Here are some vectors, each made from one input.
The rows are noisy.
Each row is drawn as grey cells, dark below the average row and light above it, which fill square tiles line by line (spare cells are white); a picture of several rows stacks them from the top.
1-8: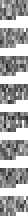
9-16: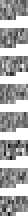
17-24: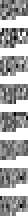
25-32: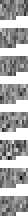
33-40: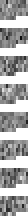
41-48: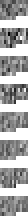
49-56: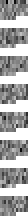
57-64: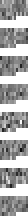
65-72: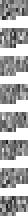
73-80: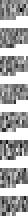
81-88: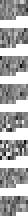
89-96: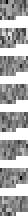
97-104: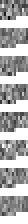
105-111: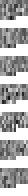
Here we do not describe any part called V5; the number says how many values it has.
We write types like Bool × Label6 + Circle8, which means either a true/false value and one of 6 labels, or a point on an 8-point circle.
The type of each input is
Bool × Label6 + Circle6 × V5.
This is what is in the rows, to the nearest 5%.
About 45% of them hold a point on a 6-point circle and a value of V5. The rest hold one of 6 labels and a true/false value.
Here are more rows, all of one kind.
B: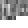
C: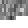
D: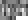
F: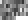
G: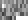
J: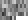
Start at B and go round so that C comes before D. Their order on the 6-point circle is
B, G, J, F, C, D.
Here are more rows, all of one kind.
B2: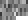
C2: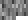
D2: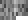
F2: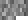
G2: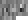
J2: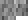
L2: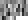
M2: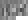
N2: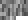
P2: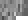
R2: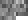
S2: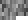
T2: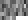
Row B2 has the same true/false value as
G2 and M2.
